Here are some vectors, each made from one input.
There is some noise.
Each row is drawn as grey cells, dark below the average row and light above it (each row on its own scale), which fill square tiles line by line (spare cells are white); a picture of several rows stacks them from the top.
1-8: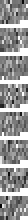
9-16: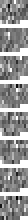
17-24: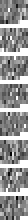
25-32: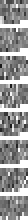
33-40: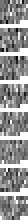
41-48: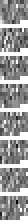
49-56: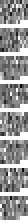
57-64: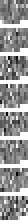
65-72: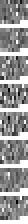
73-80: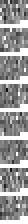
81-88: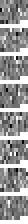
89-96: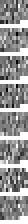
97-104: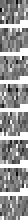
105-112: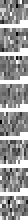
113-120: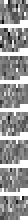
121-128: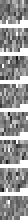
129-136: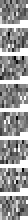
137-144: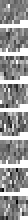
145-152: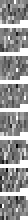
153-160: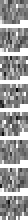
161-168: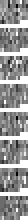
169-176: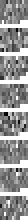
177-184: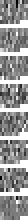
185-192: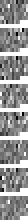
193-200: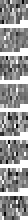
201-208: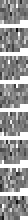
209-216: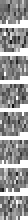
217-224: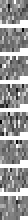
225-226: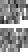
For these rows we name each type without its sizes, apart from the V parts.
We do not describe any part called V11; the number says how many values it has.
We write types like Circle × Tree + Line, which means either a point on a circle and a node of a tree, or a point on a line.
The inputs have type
(Bool × V11 + Unit) × Label.
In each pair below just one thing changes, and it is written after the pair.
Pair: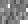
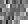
the label
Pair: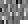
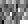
the label
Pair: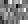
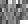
the label
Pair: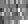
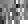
the value of V11
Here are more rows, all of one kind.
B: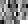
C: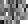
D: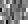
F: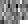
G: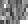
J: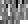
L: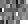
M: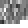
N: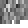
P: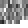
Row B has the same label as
C, G, M and P.
